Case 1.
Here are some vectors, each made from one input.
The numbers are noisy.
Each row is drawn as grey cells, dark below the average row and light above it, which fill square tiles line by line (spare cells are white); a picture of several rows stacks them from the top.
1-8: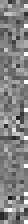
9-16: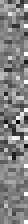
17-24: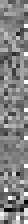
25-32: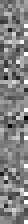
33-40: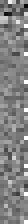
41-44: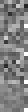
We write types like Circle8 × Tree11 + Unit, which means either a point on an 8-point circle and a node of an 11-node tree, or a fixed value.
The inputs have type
List2(Line5).
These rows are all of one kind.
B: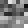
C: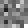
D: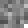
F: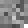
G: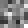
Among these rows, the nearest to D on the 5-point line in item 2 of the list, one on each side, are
F and G.
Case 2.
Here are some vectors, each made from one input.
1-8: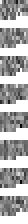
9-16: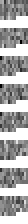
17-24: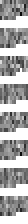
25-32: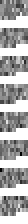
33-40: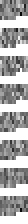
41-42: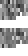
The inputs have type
Bool × Line6.
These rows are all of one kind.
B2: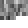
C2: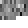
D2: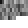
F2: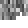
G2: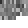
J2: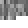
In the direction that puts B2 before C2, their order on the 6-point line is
B2, C2, D2, J2, G2, F2.
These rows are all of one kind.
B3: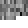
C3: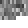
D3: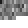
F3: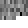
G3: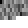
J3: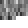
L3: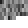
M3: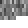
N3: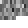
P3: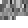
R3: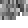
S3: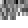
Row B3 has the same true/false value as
F3, N3, P3 and S3.
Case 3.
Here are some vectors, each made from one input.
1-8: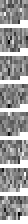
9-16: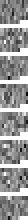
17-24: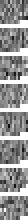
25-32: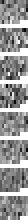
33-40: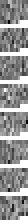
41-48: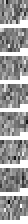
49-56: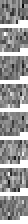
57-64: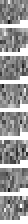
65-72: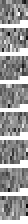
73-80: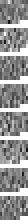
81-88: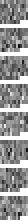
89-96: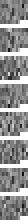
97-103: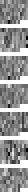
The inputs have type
Line9 + Tree14.
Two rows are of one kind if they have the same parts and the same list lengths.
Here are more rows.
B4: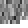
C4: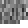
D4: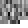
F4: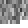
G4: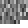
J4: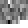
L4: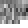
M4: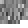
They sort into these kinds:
B4, D4, F4, L4
C4, G4, J4, M4

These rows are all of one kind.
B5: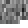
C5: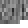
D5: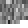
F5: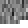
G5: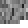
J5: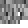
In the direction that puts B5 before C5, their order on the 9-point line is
B5, C5, F5, G5, D5, J5.
